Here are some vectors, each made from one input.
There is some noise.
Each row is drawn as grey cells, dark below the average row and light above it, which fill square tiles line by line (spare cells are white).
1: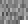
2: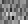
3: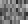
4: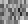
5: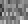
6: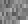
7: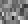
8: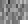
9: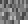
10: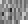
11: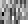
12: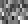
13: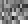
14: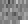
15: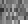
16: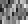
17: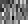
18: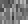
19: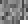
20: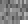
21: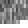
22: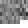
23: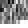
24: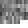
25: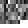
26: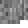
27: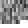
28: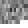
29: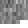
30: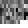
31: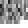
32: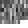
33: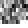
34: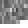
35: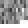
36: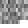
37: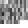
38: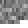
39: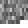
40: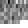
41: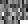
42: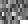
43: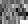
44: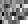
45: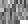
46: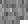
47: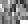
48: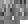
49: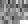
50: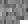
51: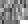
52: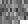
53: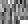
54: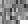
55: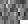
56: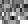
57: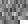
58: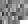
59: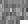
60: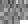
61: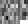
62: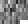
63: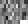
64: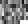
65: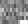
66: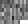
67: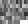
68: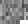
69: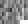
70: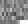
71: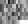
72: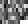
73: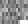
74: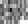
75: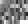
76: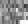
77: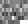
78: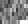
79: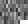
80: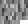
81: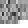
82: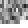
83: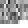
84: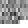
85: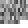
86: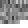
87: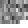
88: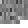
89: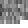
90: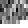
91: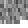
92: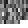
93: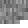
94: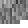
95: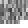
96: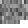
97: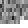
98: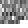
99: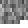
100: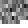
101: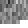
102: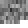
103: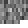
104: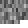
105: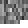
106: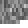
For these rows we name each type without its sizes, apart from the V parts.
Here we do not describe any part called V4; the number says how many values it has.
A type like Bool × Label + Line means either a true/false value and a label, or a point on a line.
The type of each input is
Label × V4 + Tree + Unit.
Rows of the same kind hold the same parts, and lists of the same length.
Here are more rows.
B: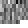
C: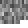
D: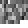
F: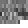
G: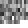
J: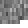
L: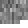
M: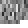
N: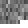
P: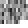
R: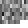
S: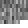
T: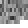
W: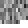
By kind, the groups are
B, F, G, N, P, R, T, W
C, D, J, L, S
M

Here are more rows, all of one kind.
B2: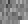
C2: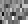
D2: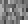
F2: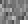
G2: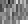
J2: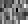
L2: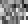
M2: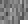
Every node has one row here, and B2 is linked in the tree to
C2, G2 and M2.
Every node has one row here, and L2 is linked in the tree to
D2.
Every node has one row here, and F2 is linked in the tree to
J2.
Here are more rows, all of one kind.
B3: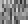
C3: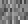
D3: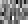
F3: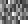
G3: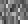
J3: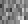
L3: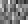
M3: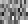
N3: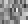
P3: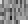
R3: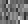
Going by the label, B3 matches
C3 and F3.
